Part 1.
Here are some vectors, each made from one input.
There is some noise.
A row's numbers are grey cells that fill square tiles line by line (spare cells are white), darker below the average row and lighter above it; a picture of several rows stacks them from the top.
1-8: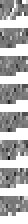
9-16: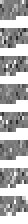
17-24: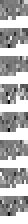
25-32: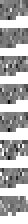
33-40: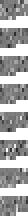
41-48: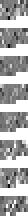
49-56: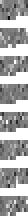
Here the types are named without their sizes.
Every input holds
a point on a line.
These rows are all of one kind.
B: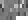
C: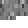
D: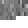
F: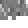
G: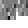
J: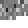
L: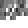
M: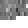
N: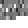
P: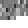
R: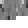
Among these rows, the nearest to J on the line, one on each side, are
F and P.
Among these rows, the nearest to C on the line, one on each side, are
B and D.
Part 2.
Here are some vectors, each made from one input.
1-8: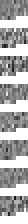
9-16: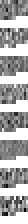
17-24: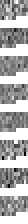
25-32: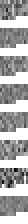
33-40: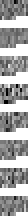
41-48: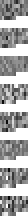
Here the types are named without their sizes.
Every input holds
a point on each of two lines.
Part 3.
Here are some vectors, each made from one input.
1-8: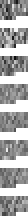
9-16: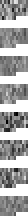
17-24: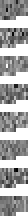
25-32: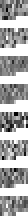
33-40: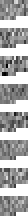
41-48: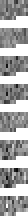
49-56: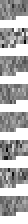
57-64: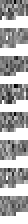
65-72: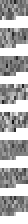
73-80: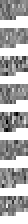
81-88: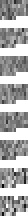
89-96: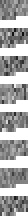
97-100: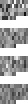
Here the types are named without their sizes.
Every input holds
three true/false values.
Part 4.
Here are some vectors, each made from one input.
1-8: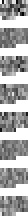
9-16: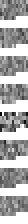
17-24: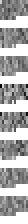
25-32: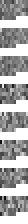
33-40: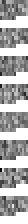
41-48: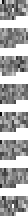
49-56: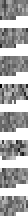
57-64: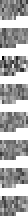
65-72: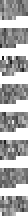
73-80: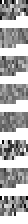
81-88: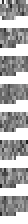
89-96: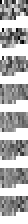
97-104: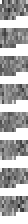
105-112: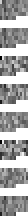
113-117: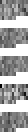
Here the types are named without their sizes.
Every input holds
a point on a line.
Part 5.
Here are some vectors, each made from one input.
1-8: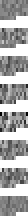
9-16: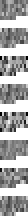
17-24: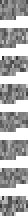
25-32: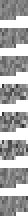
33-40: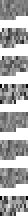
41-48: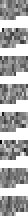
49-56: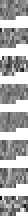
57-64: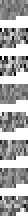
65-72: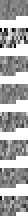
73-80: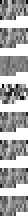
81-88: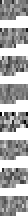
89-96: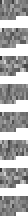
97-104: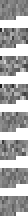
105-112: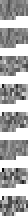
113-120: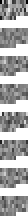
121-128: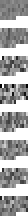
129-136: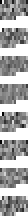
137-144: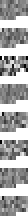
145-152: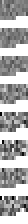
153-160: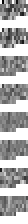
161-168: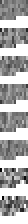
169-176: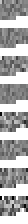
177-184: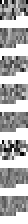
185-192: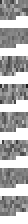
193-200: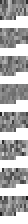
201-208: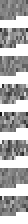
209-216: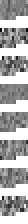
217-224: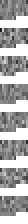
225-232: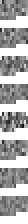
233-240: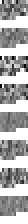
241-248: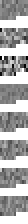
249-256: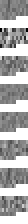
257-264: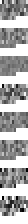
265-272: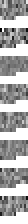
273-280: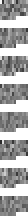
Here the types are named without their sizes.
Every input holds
a point on a line.
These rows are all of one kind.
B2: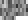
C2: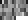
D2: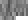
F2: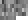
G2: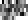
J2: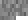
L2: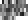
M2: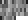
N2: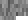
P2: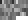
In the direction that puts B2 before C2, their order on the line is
B2, P2, N2, D2, L2, G2, C2, J2, M2, F2.
